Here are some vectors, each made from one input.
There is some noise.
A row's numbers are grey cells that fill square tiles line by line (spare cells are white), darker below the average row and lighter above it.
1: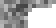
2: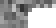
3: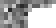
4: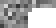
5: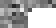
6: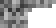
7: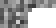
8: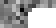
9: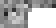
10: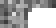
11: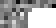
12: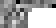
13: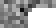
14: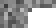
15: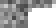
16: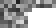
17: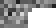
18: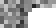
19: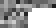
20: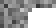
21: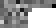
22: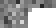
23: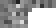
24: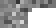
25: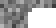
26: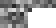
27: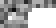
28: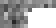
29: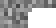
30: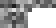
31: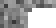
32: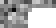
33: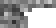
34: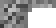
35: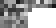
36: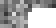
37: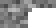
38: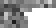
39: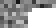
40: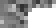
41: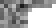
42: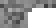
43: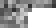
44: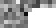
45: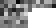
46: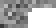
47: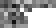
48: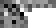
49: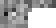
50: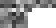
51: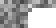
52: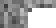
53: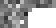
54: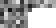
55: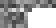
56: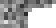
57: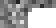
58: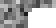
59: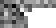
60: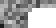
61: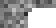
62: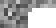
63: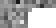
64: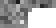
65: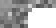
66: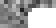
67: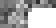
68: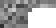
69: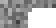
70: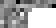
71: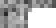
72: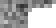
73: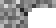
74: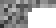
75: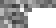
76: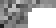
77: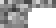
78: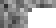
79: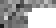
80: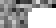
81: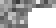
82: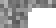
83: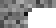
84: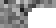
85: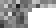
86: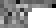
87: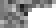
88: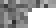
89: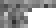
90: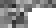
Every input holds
a point on a 5-point line, a node of a 9-node tree and a true/false value.
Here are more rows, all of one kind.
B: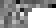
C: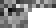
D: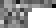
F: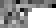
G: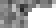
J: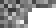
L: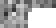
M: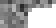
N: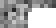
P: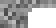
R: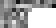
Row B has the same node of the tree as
C, D, F and R.
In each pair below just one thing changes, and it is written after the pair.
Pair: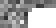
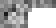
the node of the tree
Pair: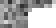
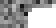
the place on the 5-point line
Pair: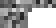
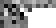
the place on the 5-point line
